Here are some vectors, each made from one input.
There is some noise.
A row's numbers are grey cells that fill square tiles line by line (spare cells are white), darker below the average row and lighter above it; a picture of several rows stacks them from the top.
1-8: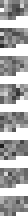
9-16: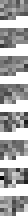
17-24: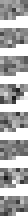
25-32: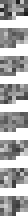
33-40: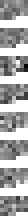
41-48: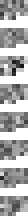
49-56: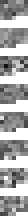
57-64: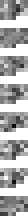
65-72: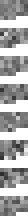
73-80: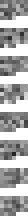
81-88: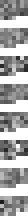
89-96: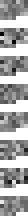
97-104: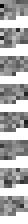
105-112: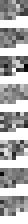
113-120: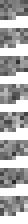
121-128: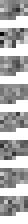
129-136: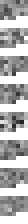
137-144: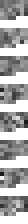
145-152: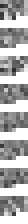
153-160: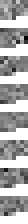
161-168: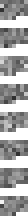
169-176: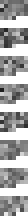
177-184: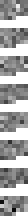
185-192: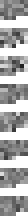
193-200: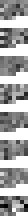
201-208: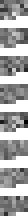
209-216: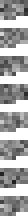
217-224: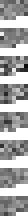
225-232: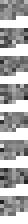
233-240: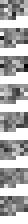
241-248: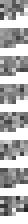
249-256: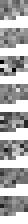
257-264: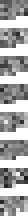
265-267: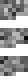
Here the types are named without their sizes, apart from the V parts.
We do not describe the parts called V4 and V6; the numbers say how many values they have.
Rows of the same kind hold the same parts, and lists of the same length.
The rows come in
2 kinds.
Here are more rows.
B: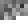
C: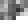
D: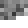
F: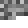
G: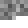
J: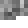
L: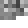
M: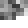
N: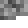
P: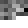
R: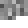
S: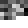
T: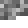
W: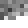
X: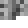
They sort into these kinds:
B, C, G, M, N, P, R, S, W, X
D, F, J, L, T

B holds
a point on a circle, a true/false value and a value of V6.
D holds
a value of V4 and a value of V6.
